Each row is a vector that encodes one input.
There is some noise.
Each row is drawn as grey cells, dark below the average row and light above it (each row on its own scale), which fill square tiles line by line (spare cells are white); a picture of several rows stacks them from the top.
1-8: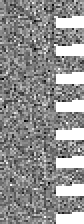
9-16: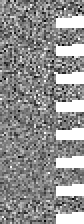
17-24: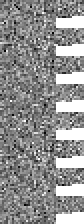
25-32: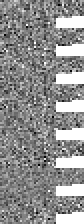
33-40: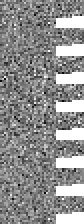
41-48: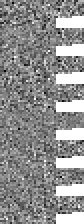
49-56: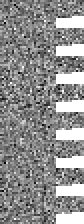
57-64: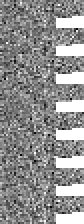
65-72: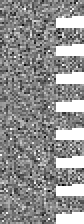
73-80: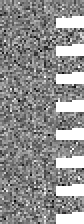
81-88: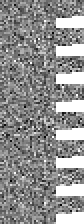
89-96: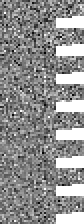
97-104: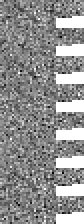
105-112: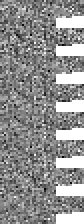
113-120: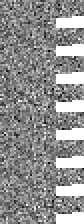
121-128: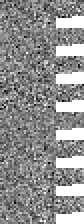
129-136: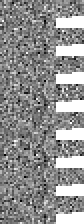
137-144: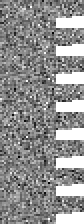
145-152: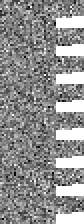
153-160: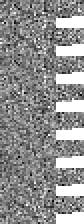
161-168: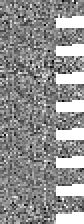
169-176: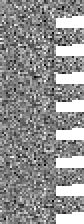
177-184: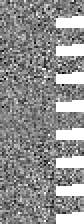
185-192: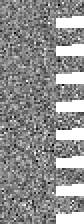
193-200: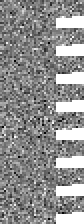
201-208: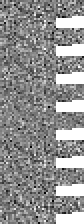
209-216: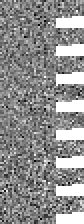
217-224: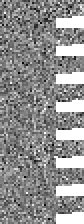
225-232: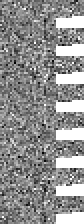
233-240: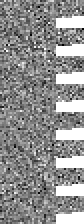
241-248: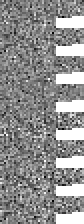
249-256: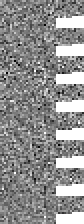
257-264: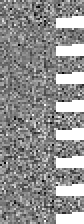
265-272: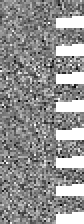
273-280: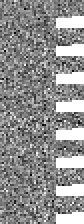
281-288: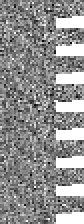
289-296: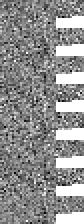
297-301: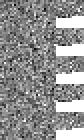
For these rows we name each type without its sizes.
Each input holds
either a point on each of two lines, a node of a tree and three true/false values, or a list of points on a circle.
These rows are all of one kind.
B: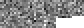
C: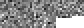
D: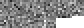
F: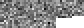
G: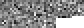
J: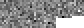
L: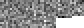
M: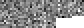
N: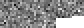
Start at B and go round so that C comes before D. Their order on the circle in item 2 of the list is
B, C, L, N, D, F, G, J, M.
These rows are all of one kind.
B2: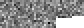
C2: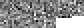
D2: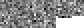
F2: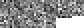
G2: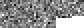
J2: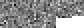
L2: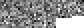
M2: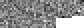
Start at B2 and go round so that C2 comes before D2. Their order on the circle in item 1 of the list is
B2, G2, J2, C2, M2, F2, L2, D2.
